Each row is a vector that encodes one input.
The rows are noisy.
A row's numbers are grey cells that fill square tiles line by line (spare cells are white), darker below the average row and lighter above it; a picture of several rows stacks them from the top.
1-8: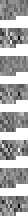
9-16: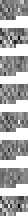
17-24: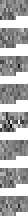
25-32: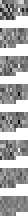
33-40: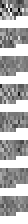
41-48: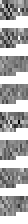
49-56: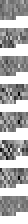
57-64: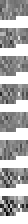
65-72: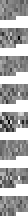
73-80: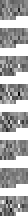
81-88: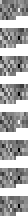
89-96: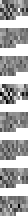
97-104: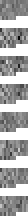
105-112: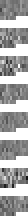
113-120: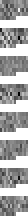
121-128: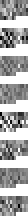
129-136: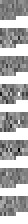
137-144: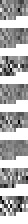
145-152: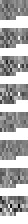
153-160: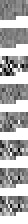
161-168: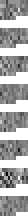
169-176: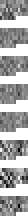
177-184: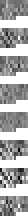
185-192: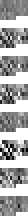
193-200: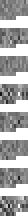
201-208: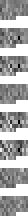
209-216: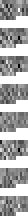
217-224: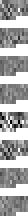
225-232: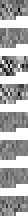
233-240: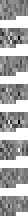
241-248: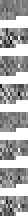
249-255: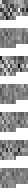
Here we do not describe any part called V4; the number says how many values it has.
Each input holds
a list of up to two items, each a true/false value and a value of V4.
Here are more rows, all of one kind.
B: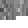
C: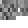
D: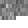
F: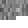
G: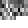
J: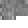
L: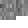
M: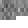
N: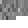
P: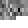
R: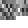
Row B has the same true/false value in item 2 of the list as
M and P.
